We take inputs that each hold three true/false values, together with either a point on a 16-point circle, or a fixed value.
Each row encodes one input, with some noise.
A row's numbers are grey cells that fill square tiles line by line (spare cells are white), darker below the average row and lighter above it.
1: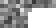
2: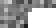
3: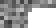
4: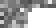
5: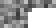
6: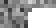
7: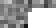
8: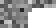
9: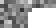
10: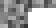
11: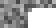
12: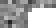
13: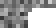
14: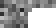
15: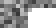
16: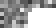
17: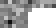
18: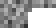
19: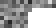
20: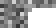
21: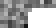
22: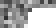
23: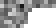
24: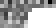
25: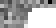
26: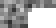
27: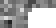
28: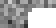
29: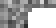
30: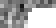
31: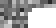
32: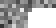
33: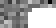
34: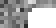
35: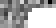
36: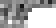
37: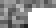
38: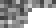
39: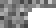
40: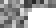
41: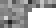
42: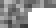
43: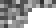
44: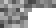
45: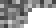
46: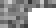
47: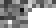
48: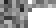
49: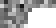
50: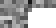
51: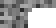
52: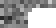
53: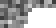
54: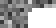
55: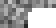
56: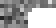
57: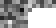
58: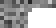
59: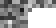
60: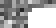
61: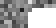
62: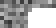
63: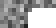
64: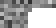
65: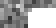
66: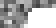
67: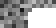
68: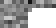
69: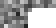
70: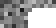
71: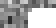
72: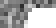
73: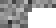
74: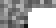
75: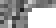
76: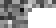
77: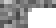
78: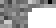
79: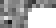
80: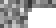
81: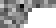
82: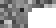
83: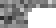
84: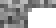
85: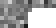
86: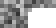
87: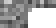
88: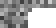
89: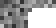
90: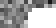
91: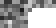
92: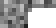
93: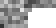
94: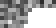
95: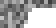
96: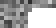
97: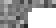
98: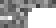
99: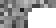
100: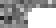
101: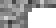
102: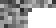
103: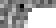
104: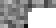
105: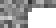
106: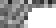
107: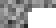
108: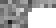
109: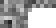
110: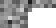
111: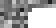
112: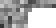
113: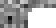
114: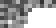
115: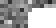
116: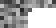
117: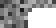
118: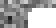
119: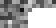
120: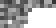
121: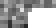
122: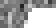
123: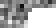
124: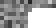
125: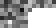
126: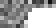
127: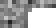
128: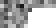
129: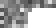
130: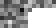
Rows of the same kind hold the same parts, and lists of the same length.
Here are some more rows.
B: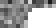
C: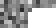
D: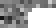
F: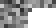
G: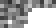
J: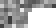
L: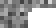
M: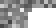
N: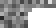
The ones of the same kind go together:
B, C, J, M
D, F, G, L, N

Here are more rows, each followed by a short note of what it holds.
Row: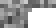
a point on a 16-point circle and three true/false values
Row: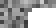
a point on a 16-point circle and three true/false values
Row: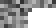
three true/false values
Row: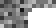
three true/false values
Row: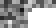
three true/false values
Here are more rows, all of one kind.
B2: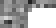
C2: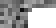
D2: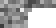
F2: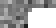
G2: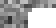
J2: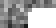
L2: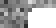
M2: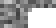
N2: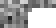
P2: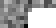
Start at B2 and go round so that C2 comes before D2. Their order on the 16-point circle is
B2, M2, C2, F2, P2, L2, G2, N2, D2, J2.
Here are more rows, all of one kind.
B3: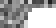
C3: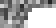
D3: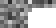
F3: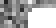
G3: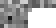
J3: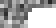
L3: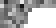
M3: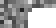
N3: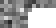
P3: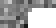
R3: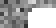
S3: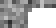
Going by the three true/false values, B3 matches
C3, J3 and L3.
